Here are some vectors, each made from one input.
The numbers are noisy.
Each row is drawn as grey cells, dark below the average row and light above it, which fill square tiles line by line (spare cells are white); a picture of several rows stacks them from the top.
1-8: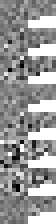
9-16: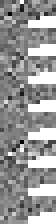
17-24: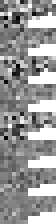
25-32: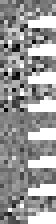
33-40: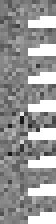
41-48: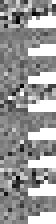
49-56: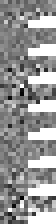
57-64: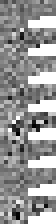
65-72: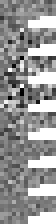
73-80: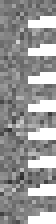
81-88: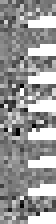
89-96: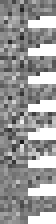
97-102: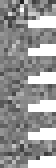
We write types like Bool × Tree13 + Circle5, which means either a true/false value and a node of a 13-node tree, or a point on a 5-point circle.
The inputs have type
Circle5 + List2(Circle10).
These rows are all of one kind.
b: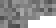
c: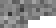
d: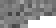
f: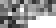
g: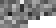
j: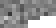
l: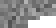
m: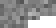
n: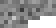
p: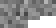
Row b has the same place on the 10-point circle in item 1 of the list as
d and g.
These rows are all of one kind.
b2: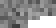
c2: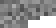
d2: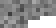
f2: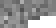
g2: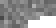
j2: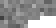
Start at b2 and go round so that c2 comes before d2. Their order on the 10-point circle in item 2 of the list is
b2, j2, f2, c2, d2, g2.
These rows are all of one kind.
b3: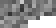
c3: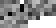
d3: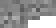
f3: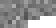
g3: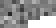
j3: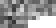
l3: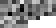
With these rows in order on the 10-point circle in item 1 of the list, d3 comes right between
g3 and j3.
